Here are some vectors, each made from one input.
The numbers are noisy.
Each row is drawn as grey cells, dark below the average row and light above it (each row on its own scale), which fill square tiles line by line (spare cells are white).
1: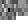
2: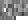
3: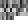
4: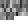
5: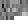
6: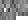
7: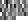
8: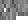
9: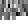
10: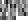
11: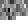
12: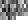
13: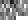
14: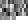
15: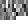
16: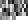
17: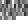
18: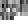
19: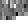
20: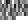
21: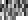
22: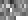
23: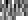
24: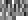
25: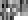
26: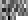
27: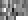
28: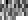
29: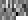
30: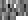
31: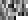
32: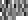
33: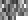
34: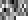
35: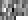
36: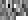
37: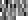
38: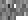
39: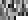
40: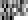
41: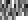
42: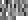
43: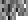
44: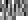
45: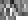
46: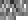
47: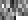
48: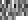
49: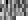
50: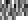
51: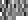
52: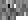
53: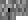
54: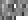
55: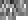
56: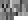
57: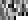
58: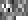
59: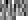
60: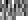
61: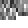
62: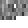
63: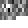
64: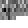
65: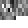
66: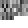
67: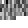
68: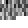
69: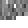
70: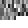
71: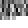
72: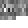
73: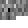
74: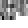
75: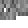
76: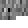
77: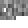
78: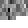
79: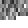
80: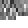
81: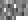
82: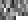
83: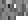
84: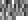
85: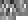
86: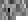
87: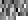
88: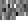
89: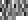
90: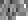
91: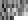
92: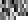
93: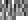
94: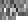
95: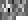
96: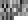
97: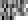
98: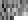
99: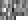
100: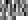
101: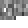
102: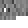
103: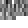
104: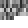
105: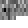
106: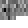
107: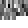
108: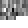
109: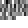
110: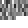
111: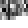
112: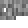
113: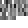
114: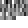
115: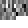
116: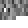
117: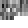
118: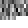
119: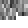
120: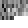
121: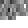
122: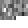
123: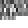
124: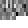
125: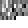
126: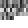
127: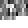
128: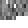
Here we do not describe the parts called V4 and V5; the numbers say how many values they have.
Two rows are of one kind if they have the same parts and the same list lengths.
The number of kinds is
3.
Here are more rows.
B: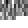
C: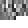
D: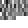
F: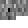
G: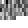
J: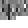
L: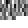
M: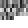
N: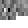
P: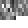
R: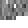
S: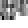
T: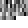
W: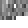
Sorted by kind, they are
B, D, G, L, T
C, F, J, N, P, R, W
M, S

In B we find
a point on a 6-point line.
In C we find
three true/false values and a value of V5.
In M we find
a value of V4.
